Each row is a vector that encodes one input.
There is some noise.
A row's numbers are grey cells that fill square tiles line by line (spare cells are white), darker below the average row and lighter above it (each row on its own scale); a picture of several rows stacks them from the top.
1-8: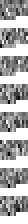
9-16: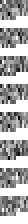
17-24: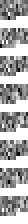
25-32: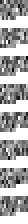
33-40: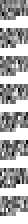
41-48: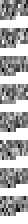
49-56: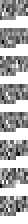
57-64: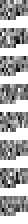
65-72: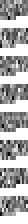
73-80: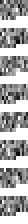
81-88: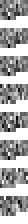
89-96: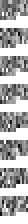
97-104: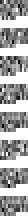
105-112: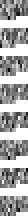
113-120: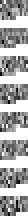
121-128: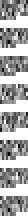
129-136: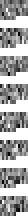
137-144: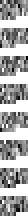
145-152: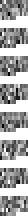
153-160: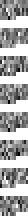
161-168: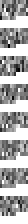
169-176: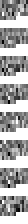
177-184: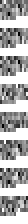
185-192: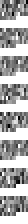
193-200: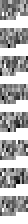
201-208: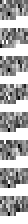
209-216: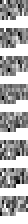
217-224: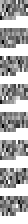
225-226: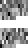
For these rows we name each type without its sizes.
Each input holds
either a point on a circle, or a label, or a node of a tree.
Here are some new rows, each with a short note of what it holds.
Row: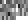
a label
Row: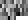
a node of a tree
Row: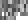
a point on a circle
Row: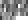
a point on a circle
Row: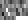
a node of a tree
